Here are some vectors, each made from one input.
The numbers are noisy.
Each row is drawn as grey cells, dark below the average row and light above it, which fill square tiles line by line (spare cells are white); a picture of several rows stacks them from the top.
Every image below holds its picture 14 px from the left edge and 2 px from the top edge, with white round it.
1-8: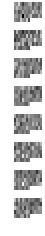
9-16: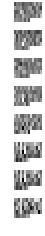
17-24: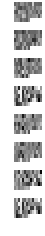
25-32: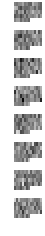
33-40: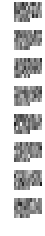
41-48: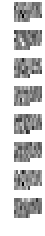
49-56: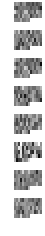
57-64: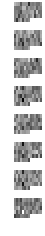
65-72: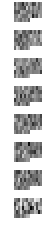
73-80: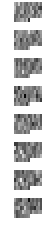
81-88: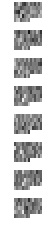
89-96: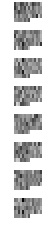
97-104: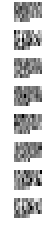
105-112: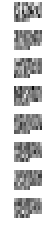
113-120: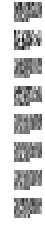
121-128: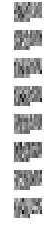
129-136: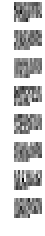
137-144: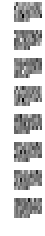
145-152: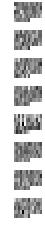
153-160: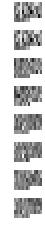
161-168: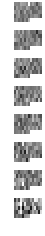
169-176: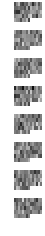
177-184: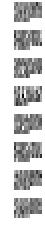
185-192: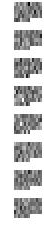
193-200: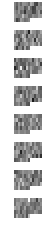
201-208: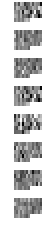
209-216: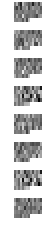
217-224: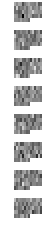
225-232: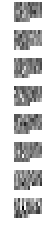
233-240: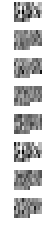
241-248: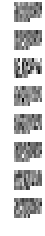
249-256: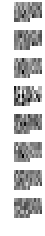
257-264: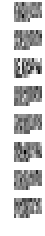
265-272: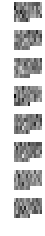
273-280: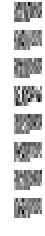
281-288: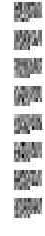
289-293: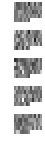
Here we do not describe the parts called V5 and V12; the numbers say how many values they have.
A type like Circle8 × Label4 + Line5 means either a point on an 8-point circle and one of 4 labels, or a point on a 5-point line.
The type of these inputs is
(Bool × Bool × Bool + Line7) × V12 + V5.
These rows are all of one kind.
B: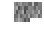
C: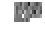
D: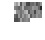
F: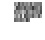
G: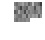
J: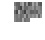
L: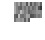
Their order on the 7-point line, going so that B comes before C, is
D, L, B, F, C, G, J.
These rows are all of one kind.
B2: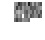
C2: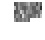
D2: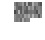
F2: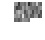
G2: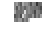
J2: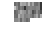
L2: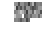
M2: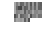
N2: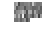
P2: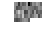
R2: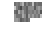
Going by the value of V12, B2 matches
F2, L2, N2 and P2.
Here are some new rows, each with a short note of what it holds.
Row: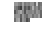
three true/false values and a value of V12
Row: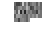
a point on a 7-point line and a value of V12
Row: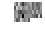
three true/false values and a value of V12
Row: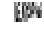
a value of V5
